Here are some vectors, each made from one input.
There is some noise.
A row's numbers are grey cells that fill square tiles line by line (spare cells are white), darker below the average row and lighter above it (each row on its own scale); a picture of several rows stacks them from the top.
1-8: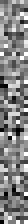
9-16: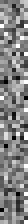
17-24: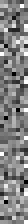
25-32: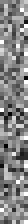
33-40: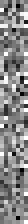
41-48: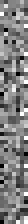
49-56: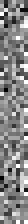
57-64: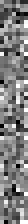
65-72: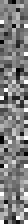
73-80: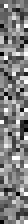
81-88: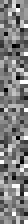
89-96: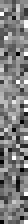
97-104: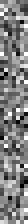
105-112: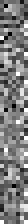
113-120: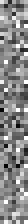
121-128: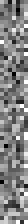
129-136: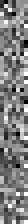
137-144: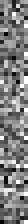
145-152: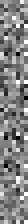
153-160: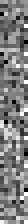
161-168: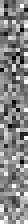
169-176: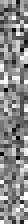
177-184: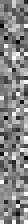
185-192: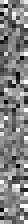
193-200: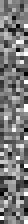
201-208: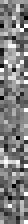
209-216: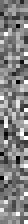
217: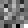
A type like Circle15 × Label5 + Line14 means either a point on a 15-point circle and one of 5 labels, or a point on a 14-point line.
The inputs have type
(Bool × Bool × Bool × Bool + Unit) × Line4 × Line4 × Line4 × Line5.
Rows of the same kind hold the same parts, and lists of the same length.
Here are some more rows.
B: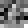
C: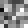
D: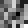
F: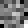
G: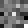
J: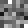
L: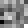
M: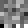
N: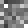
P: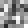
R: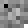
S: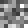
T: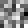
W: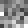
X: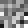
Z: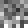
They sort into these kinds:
B, C
D, F, G, J, L, M, N, P, R, S, T, W, X, Z

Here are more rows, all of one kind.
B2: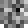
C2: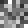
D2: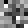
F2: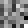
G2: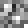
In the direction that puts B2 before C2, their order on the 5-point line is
F2, G2, B2, D2, C2.
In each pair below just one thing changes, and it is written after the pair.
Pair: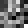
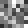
the place on the 5-point line
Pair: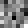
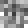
one of the four true/false values
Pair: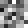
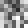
the place on the 5-point line
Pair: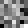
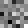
the place on the 5-point line
